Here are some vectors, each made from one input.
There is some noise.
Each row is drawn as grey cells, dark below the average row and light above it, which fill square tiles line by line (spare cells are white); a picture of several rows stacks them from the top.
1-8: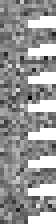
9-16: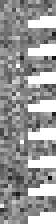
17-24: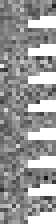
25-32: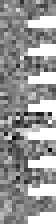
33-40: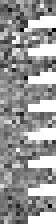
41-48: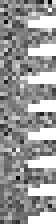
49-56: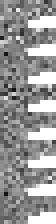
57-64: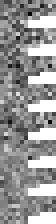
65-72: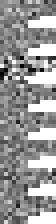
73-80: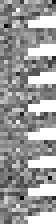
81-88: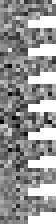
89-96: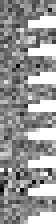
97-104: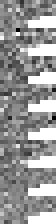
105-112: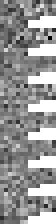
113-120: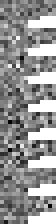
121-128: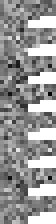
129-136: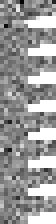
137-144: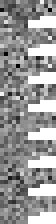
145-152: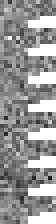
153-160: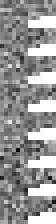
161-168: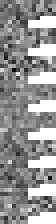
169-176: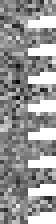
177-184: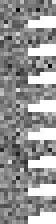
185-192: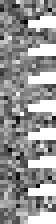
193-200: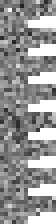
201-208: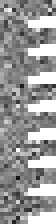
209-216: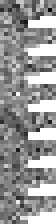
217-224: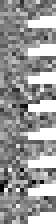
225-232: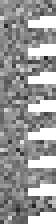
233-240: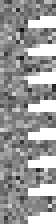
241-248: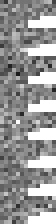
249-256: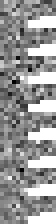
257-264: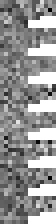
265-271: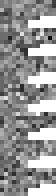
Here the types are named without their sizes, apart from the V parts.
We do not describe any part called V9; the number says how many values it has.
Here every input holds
a list of items, each a point on a line and a value of V9.
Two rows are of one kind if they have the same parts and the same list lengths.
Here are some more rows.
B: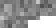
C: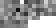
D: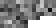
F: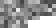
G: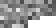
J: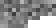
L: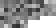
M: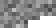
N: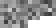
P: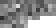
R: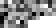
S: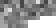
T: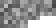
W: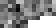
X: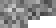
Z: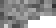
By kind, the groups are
B, F, G, N, S, X
C, J, L, M, P, T, Z
D, W
R

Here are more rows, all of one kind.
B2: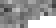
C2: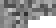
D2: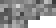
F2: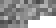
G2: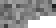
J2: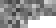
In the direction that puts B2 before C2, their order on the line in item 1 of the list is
D2, B2, G2, C2, F2, J2.
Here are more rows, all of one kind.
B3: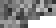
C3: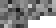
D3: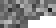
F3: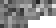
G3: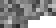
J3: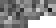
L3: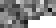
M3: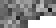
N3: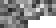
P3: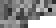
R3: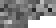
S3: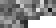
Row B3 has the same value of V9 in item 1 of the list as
P3 and S3.
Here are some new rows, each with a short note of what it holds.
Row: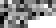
the empty list
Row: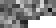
a list of one item
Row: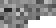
a list of three items
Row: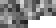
a list of one item
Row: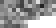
a list of two items
